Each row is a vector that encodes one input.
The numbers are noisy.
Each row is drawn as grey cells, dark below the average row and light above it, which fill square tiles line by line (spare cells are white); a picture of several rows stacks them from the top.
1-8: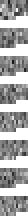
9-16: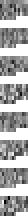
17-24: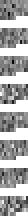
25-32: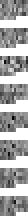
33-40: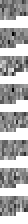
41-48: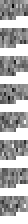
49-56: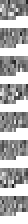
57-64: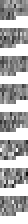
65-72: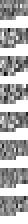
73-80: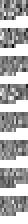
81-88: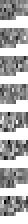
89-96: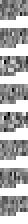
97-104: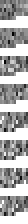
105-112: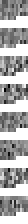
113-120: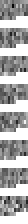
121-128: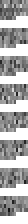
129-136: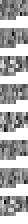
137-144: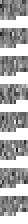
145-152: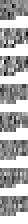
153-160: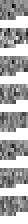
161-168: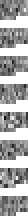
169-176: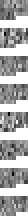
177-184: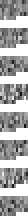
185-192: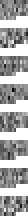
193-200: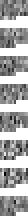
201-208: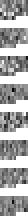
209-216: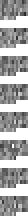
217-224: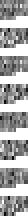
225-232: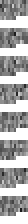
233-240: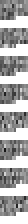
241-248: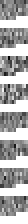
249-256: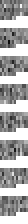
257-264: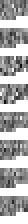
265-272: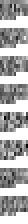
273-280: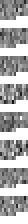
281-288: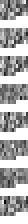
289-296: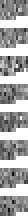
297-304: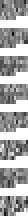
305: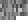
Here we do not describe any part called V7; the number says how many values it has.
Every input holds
either a point on each of two 3-point lines and a value of V7, or a list of up to three points on an 8-point line.
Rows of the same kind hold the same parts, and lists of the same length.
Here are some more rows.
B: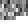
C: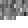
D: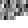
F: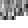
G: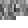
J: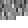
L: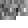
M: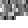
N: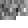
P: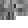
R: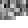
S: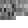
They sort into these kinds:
B, D, F, M, R
C, J
G, P
L, N
S

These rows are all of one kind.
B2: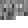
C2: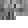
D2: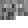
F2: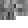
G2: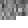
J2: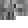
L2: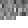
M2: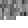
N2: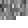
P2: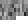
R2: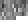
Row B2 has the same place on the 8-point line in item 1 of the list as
C2, D2, F2 and J2.
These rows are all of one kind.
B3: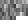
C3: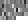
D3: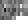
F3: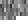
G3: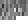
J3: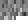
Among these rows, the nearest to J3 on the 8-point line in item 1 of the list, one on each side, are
F3 and G3.
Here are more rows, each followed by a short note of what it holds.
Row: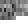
a list of one item
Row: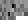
a list of one item
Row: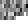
a point on each of two 3-point lines and a value of V7
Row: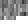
a list of two items
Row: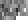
the empty list
